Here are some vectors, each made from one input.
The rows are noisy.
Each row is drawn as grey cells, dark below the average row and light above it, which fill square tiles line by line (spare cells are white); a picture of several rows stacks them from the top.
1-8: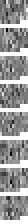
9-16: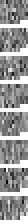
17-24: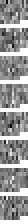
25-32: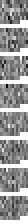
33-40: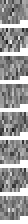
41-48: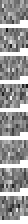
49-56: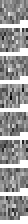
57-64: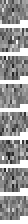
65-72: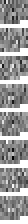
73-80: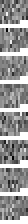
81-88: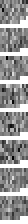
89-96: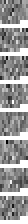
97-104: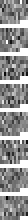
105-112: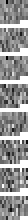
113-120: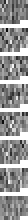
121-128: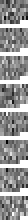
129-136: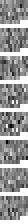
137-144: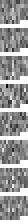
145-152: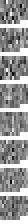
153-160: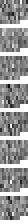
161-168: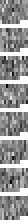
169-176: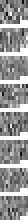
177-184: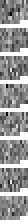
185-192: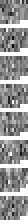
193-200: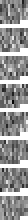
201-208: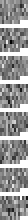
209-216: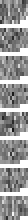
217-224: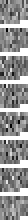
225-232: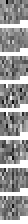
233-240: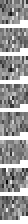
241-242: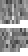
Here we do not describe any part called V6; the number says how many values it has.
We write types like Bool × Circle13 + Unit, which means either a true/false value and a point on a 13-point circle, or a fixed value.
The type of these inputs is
Tree7 × Tree16 × V6.
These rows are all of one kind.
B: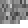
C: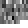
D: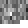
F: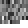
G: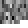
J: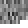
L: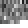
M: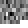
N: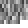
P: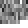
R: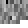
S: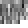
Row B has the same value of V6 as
D and J.
